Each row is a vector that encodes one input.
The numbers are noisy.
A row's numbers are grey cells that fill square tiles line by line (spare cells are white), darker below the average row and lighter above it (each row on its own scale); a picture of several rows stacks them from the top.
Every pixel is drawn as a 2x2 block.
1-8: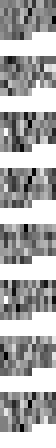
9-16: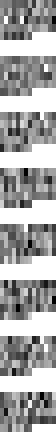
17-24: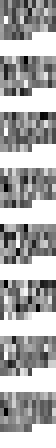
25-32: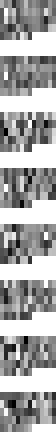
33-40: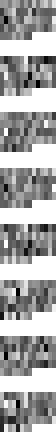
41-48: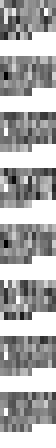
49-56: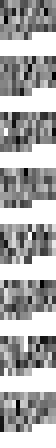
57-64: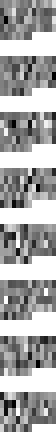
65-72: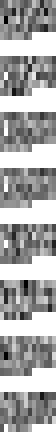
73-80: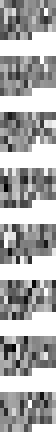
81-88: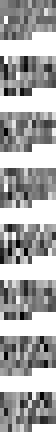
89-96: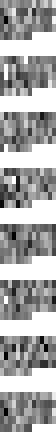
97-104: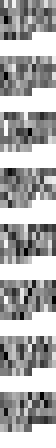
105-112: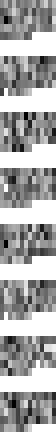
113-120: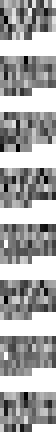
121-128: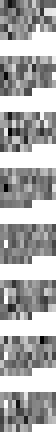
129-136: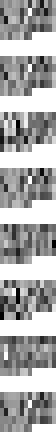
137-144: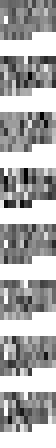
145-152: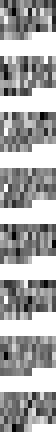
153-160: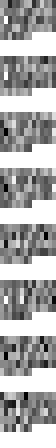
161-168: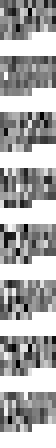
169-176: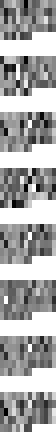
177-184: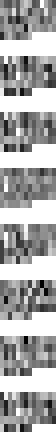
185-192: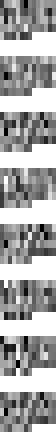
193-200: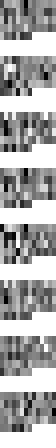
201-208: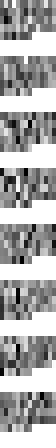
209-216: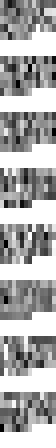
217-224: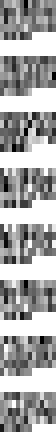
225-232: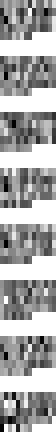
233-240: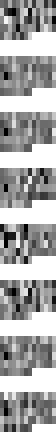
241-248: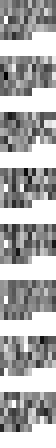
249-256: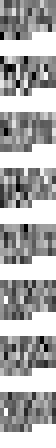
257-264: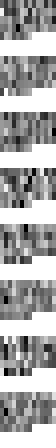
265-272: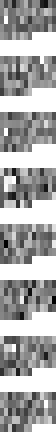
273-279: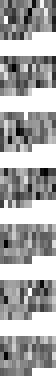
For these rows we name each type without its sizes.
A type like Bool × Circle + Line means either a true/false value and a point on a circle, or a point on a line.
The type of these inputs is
List(Circle).
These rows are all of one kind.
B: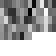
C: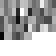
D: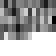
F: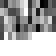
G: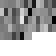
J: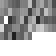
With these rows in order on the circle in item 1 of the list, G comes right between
B and J.
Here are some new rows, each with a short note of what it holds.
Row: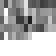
a list of two items
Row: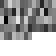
a list of one item
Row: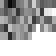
the empty list
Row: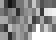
the empty list
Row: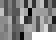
a list of two items
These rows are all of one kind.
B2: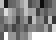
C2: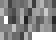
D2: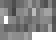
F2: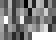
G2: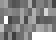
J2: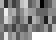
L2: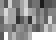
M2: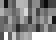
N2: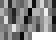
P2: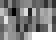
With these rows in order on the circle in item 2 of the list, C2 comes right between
D2 and N2.
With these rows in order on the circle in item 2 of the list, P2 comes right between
L2 and N2.
